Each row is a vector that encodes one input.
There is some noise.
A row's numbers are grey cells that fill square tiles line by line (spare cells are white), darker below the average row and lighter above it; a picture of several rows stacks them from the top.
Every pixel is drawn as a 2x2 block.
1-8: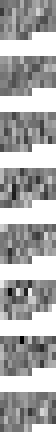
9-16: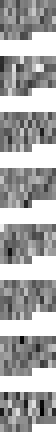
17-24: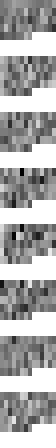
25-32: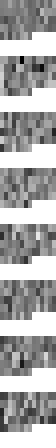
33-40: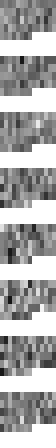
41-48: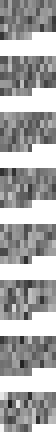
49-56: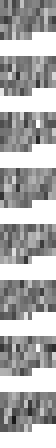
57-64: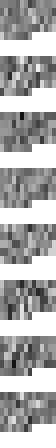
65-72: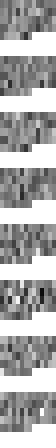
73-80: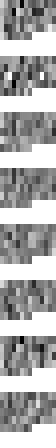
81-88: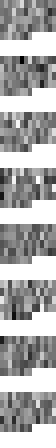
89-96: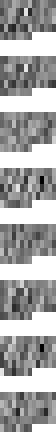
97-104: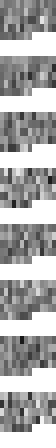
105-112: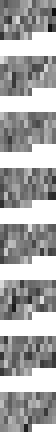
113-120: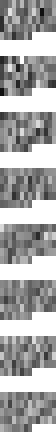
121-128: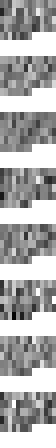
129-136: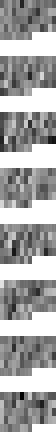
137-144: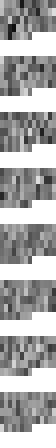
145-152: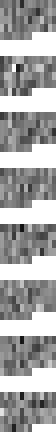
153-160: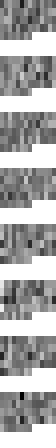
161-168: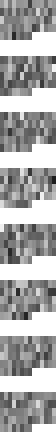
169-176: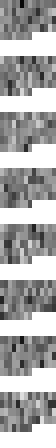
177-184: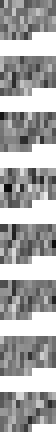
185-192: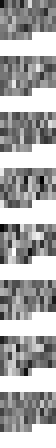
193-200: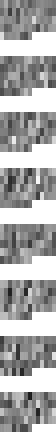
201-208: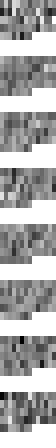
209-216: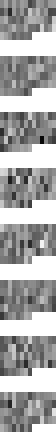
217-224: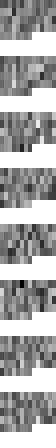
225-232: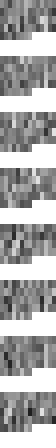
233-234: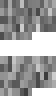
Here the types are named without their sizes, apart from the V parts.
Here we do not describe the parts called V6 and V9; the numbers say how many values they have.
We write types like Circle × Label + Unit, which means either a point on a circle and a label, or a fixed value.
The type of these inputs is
List(Line) + Tree × V6 × V9.
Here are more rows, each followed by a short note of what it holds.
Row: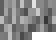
a node of a tree, a value of V6 and a value of V9
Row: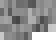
a node of a tree, a value of V6 and a value of V9
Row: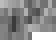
a list of three items
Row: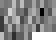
the empty list
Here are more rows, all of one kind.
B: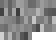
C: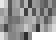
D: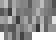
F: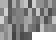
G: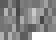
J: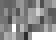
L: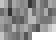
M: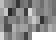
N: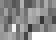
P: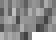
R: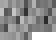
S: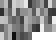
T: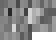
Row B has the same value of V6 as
C, J and P.
